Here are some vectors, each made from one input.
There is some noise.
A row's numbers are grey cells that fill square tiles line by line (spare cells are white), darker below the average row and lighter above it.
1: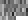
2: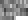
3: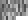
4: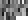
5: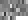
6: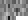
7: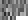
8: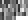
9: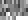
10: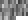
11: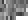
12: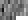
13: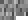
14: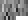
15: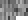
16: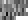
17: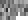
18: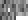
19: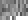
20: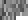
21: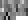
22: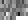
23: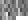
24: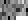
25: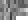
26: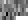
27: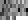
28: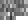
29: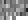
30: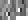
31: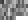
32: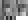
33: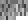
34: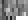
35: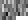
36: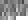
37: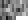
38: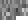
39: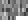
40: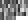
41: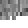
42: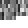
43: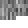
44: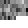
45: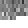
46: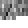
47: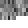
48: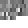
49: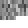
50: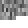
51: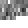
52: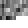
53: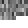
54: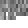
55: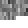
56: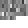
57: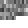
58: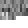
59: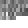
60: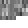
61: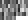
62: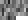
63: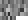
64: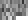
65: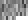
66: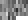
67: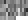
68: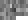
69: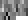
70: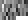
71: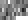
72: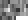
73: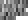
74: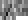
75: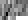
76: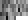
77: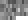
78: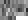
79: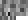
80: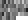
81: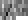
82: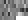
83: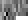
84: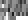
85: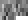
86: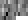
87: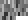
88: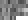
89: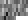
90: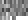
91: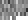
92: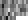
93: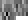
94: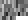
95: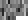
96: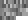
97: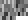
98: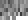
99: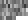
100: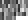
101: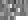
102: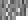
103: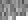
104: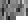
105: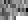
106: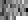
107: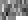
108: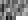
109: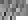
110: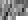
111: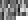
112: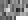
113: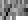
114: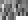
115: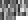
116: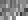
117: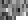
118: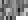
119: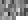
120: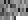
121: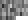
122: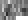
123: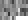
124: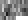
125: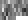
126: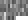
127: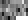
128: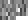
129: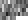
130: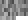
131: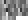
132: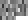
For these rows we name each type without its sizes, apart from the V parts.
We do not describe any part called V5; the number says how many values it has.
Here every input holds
a list of items, each a true/false value and a value of V5.
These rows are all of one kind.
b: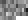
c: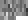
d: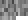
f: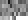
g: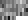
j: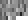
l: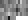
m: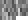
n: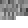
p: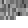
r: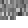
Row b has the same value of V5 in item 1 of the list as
c, n, p and r.
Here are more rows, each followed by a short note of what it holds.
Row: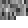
a list of two items
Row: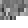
a list of two items
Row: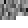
a list of two items
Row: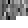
a list of two items
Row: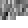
a list of one item
